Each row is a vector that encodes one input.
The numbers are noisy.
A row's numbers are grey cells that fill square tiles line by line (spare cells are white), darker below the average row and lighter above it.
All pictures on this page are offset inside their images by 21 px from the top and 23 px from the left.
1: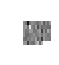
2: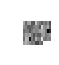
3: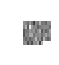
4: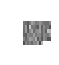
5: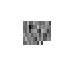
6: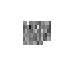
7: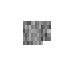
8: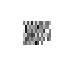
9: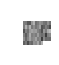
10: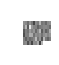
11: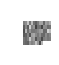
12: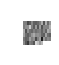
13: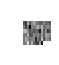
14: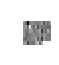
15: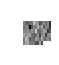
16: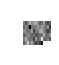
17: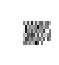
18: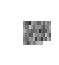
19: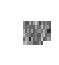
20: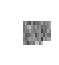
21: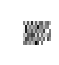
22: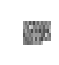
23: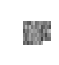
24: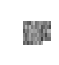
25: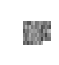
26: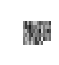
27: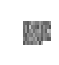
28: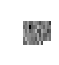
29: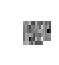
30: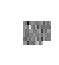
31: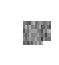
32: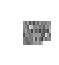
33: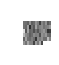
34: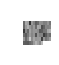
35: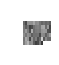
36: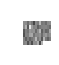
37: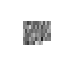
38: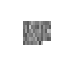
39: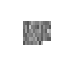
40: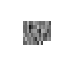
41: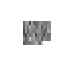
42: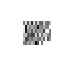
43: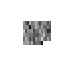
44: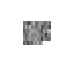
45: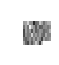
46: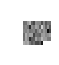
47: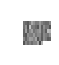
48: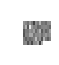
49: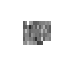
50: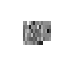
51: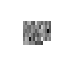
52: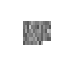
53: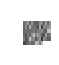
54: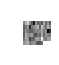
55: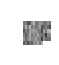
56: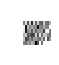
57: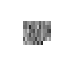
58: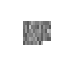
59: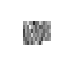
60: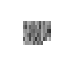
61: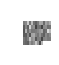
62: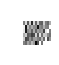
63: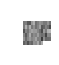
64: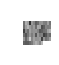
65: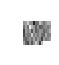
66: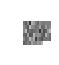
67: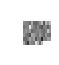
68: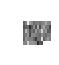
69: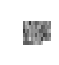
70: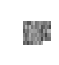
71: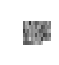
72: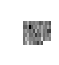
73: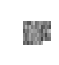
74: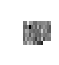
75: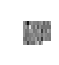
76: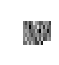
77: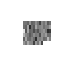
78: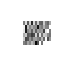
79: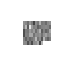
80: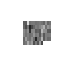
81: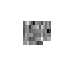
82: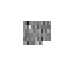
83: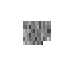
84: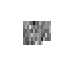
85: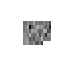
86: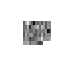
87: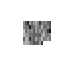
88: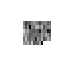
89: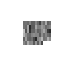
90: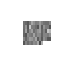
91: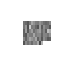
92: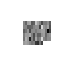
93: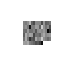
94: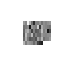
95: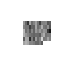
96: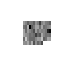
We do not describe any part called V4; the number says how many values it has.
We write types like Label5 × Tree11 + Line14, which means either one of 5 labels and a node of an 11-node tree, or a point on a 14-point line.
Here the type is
List2(Label5 × V4).
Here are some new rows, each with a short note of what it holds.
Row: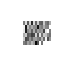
the empty list
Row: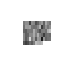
a list of one item
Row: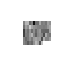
a list of one item
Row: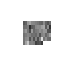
a list of two items
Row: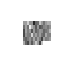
a list of one item
